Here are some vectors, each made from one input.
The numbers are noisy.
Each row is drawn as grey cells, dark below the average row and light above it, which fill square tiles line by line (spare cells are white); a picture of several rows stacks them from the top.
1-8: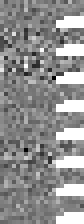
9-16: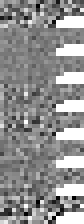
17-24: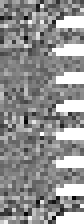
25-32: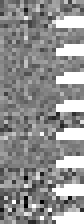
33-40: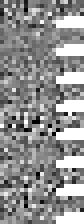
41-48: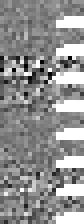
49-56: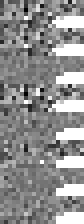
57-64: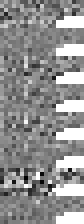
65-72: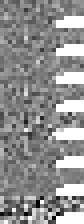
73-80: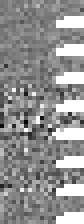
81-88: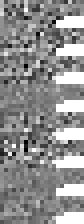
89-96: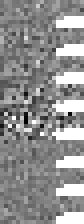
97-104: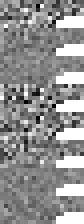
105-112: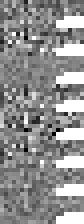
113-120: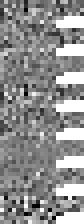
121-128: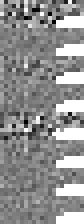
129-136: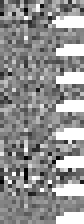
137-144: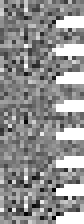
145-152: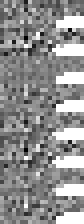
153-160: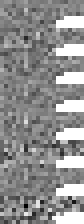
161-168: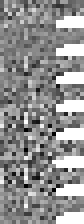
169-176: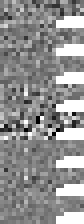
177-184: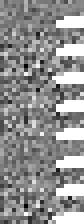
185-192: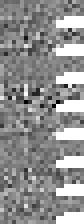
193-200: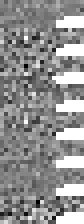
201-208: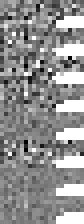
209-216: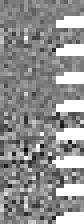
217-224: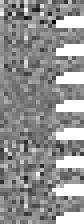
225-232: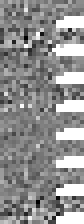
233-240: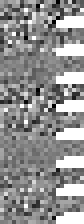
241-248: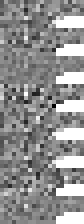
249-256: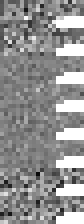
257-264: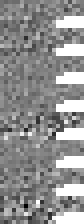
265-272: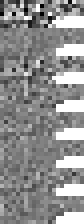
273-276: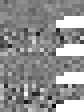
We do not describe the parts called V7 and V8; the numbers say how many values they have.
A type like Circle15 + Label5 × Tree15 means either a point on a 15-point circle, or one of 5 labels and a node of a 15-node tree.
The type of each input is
(Bool × Bool × Bool × Bool + Line6) × Tree9 + (Line5 + V8) × V7.
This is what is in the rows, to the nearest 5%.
About 75% of them hold a node of a 9-node tree, together with either a point on a 6-point line, or four true/false values. The rest hold a value of V7, together with either a point on a 5-point line, or a value of V8.
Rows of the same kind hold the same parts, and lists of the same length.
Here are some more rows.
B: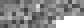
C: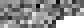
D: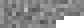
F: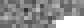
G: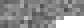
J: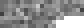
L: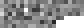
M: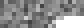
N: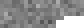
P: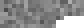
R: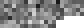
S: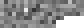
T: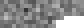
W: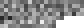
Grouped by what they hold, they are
B, D, G, J, L, M, N, S
C, R
F, P, T
W

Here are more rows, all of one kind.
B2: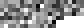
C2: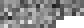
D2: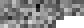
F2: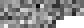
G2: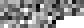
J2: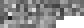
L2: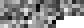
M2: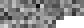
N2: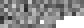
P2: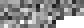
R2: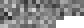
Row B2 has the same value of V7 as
C2, F2, G2 and P2.
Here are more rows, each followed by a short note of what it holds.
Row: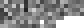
a point on a 5-point line and a value of V7
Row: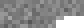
a node of a 9-node tree and four true/false values
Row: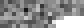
a point on a 6-point line and a node of a 9-node tree
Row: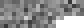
a node of a 9-node tree and four true/false values
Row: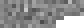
a node of a 9-node tree and four true/false values
